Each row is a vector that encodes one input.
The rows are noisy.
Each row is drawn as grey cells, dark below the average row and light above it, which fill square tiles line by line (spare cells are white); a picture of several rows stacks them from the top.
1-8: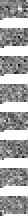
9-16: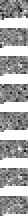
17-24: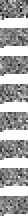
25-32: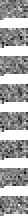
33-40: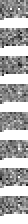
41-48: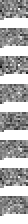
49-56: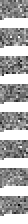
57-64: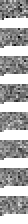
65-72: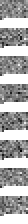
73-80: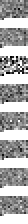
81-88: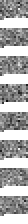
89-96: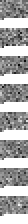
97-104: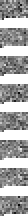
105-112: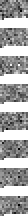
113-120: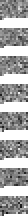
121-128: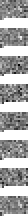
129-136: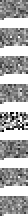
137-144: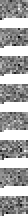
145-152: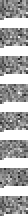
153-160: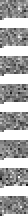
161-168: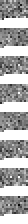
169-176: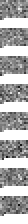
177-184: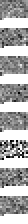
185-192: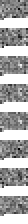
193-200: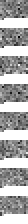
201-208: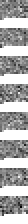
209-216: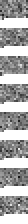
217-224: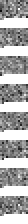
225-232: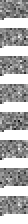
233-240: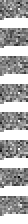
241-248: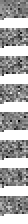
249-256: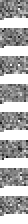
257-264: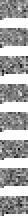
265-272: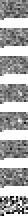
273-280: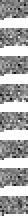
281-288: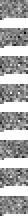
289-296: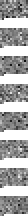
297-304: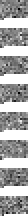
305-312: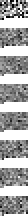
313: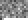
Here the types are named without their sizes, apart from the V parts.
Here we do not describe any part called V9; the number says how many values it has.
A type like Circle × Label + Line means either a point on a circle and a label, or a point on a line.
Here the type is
List(Bool × V9).
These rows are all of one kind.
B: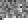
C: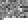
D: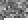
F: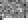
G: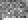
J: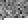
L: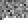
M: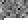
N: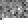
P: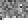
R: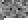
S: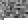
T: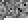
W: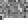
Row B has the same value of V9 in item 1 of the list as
M, P and R.
